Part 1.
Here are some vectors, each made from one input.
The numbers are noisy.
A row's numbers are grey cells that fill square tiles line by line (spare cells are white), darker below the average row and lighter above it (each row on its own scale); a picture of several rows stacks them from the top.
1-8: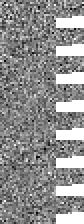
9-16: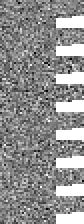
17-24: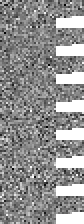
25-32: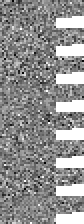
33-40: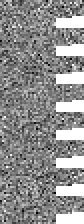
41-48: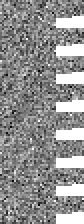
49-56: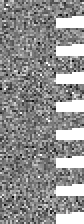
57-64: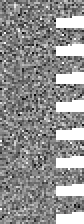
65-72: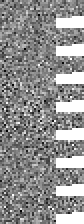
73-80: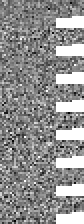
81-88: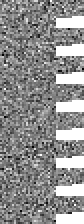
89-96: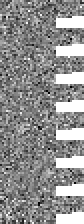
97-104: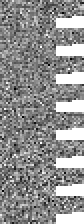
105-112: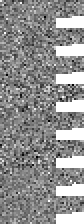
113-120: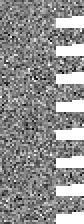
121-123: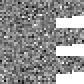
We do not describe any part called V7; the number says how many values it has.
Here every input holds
either a point on an 8-point line, or three true/false values and a value of V7.
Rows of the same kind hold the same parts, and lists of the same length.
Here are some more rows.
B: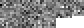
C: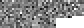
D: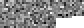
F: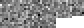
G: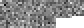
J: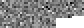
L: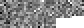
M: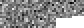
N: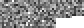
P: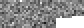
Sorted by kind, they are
B, C, J, M
D, F, G, L, N, P

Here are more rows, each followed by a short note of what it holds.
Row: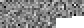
three true/false values and a value of V7
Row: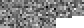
a point on an 8-point line
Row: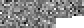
three true/false values and a value of V7
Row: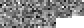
a point on an 8-point line
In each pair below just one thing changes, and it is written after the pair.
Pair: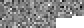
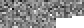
the value of V7
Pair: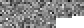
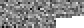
the value of V7
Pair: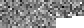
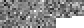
one of the three true/false values
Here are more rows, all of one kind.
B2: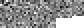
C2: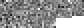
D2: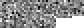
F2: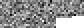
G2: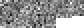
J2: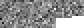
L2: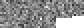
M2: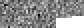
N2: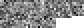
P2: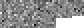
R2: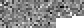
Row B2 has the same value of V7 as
P2 and R2.
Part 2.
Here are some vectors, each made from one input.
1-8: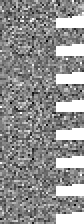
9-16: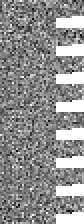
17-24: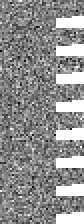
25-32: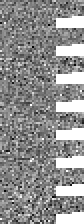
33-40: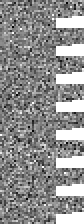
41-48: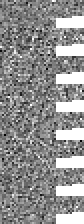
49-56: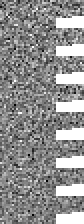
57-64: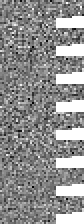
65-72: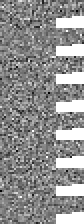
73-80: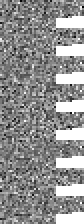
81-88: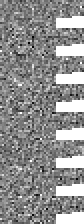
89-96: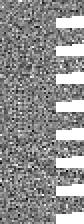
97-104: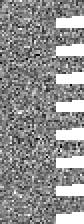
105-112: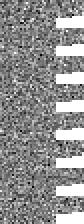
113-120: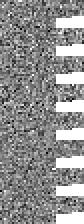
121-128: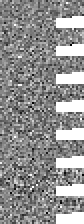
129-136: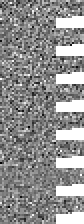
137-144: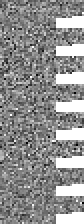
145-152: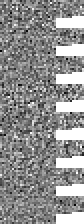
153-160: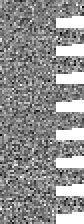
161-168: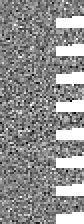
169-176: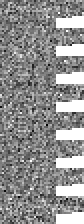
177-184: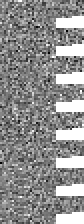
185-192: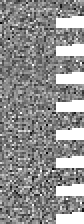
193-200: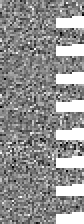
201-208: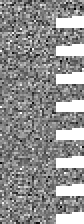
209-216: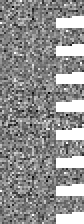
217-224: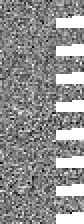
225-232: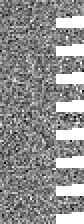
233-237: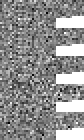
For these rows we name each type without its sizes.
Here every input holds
either three true/false values, or a list of points on a line.
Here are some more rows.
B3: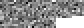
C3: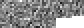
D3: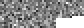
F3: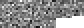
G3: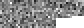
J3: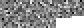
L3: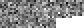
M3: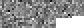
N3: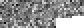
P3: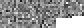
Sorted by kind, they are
B3, G3, L3
C3, F3
D3, M3, N3, P3
J3

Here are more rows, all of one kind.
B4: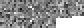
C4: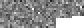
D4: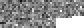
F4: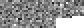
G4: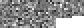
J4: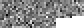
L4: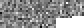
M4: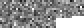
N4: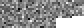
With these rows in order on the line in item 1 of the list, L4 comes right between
B4 and C4.
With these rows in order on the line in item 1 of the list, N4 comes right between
F4 and J4.
